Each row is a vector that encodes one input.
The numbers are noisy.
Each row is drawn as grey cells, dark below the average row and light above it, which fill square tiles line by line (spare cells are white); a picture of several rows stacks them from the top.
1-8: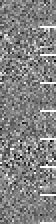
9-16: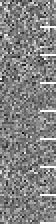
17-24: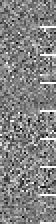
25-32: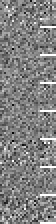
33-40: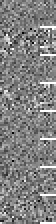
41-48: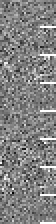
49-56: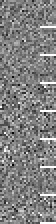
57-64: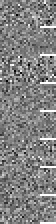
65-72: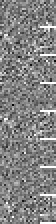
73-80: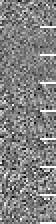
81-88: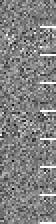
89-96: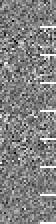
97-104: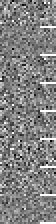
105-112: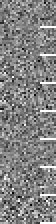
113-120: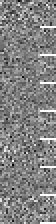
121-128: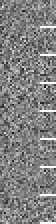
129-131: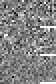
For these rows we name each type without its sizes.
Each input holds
either a label and a true/false value, or a list of points on a line.
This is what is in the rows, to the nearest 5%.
About 40% of them hold a label and a true/false value. The rest are lists of points on a line.
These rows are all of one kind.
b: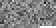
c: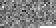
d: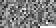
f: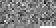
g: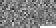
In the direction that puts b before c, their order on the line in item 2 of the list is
f, d, g, b, c.
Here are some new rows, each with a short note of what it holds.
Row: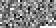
the empty list
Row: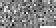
a label and a true/false value
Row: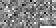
a label and a true/false value
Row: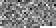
a label and a true/false value
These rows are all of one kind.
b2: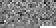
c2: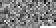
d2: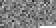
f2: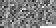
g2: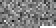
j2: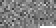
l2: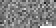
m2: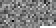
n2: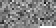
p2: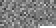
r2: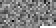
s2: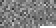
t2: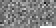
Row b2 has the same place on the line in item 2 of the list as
c2, g2, l2 and r2.
